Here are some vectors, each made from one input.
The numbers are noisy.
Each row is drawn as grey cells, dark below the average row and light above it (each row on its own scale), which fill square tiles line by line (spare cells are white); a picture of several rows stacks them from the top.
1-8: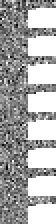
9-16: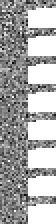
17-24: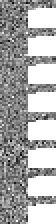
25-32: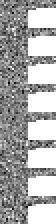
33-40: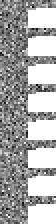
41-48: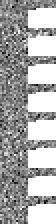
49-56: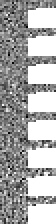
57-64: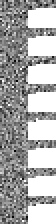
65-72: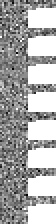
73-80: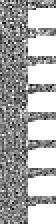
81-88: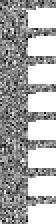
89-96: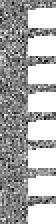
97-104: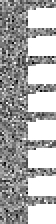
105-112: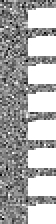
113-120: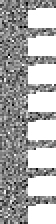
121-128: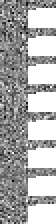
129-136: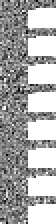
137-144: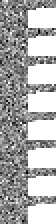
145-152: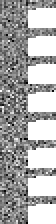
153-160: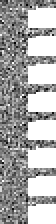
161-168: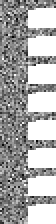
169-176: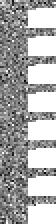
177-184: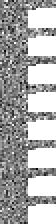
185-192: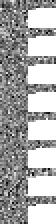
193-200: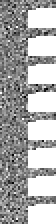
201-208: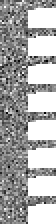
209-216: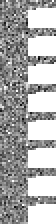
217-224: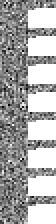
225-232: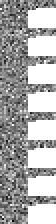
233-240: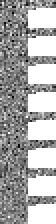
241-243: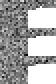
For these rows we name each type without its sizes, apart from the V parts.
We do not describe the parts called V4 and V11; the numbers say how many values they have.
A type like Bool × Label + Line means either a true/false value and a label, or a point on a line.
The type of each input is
Circle × V4 + Line × V11.
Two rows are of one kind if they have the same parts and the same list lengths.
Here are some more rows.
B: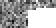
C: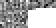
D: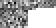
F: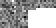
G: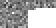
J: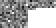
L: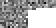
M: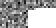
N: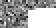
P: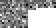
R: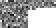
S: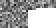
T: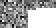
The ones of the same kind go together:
B, C, D, J, L, R, S
F, G, M, N, P, T

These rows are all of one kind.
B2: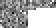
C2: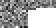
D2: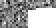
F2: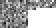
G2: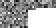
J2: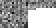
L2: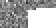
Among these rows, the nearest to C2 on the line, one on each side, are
G2 and J2.
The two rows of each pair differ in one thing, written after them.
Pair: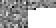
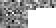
the value of V11
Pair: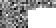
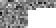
the value of V11
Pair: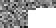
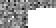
the place on the line
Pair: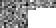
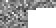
the value of V11
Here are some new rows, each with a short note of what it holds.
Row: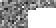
a point on a line and a value of V11
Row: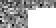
a point on a circle and a value of V4
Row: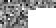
a point on a circle and a value of V4
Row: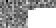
a point on a circle and a value of V4
